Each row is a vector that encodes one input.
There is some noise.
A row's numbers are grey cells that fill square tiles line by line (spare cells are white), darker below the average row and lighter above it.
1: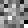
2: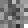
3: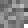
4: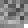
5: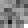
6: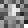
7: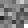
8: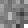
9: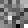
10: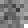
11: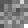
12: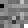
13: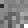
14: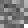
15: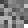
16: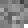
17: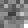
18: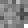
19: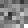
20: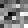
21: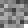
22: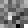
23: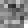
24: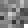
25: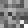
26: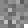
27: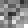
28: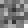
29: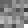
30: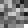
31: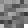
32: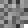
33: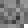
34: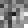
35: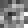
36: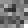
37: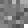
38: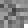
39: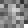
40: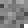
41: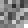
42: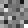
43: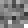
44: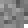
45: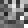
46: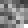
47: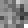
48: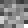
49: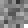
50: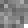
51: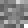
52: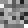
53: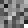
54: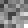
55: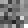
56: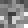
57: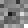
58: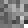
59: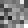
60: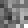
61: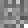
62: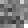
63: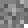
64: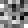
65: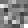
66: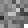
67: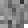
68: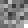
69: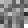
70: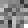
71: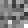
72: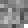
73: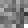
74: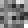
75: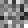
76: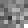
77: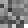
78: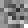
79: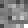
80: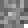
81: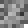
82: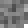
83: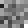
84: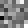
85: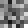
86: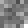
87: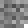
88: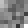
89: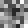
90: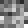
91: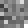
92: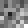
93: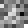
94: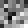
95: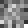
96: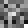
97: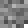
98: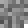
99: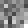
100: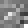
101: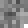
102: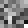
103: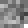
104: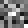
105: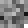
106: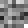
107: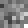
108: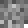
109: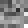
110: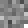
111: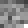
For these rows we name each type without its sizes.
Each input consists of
either three true/false values, or a list of points on a line.
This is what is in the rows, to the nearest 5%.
About 40% of them hold three true/false values. The rest are lists of points on a line.
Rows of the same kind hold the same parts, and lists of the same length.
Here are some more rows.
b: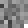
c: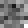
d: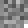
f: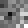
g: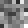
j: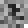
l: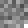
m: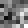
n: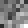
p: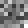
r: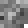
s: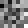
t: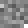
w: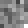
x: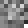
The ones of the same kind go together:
b, l, s
c, f, g, m, n, p, w
d, r, x
j, t

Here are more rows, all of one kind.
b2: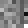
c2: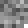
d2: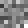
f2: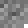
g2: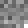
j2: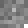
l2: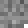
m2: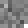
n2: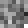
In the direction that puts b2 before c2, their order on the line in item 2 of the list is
m2, n2, d2, b2, l2, j2, g2, c2, f2.
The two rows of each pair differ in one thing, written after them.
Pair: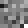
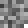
the place on the line in item 2 of the list
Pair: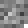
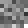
the place on the line in item 1 of the list
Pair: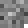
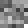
the place on the line in item 2 of the list
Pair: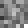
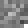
the place on the line in item 1 of the list
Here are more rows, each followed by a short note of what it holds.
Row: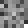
three true/false values
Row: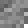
a list of one item
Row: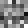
the empty list
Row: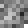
a list of one item
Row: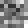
a list of two items
